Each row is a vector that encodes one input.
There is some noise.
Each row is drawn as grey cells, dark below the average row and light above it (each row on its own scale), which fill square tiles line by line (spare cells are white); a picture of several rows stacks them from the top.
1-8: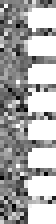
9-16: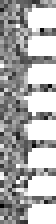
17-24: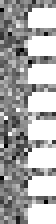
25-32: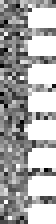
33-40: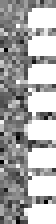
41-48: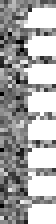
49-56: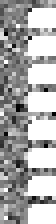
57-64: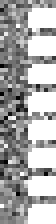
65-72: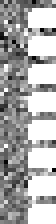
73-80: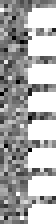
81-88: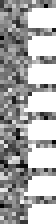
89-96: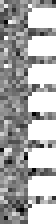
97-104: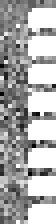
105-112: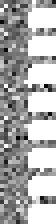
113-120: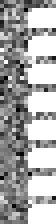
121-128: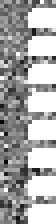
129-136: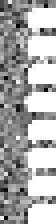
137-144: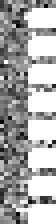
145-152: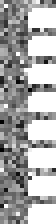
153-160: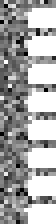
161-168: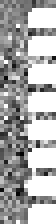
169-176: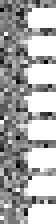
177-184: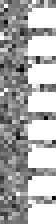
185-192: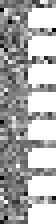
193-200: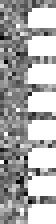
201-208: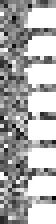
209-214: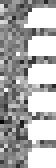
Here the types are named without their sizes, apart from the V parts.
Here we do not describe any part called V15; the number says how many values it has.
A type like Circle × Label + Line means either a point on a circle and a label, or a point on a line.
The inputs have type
Bool × Bool × Bool × Bool + (Circle + Unit) × V15.
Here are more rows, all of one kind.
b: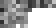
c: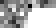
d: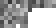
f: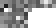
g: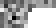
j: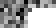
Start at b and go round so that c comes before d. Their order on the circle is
b, j, c, f, g, d.
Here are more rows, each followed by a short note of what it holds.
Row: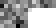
four true/false values
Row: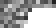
a point on a circle and a value of V15
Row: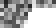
a point on a circle and a value of V15
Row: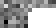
four true/false values
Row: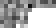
a point on a circle and a value of V15
